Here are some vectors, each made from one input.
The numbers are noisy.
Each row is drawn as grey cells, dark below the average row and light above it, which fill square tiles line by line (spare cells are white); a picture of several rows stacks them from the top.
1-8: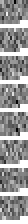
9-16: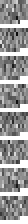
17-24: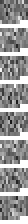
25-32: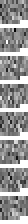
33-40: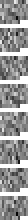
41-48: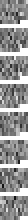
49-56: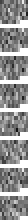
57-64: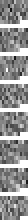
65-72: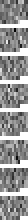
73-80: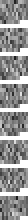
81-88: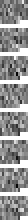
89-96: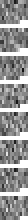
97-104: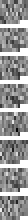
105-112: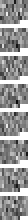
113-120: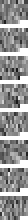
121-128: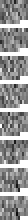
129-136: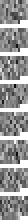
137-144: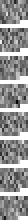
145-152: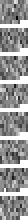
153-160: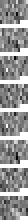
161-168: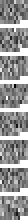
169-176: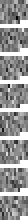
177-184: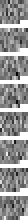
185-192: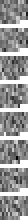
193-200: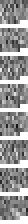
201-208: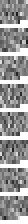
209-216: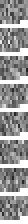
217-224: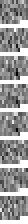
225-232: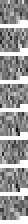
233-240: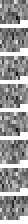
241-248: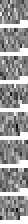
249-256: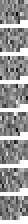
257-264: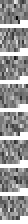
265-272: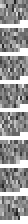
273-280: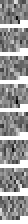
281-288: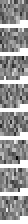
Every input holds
a point on an 11-point circle and a point on a 15-point line.
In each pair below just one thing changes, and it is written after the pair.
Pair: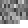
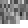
the place on the 15-point line
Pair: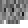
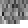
the place on the 15-point line
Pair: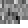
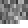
the place on the 11-point circle
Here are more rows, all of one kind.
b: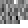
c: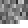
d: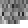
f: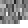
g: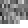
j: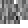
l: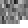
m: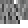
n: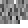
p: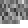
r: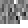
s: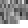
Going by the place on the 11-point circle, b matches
j, m, n and r.
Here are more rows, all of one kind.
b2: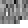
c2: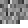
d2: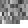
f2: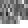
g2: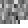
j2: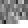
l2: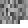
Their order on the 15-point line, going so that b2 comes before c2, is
j2, b2, g2, f2, d2, l2, c2.
